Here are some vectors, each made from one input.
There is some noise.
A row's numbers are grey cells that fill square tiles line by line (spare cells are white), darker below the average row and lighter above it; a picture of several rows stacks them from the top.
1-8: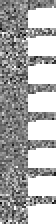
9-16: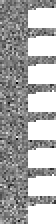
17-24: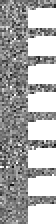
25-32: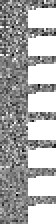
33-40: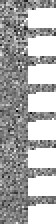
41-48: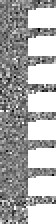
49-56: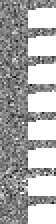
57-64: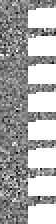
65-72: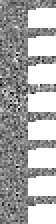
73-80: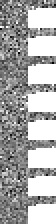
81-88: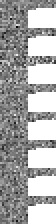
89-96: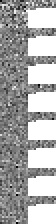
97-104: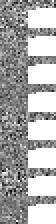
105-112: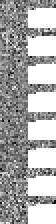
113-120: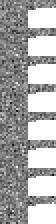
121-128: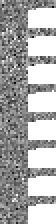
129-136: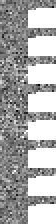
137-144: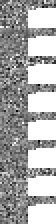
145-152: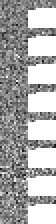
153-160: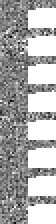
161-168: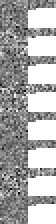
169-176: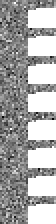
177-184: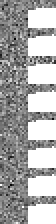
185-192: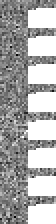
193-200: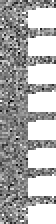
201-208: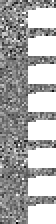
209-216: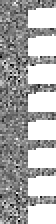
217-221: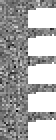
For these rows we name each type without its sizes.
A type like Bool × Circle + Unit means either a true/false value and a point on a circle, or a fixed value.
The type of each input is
(Circle + Unit) × Line + Tree.
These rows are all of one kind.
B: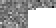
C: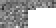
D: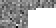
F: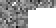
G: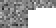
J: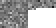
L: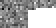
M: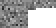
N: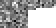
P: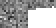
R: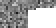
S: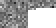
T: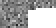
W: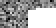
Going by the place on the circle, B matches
C, J, L and N.
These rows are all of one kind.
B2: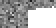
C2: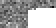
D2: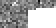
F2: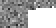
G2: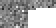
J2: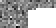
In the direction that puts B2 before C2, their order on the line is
B2, F2, G2, C2, J2, D2.
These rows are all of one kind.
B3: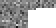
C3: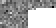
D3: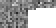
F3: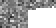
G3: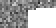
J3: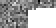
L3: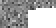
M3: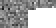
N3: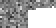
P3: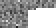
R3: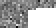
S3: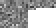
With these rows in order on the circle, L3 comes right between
D3 and F3.
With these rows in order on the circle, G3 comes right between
D3 and P3.
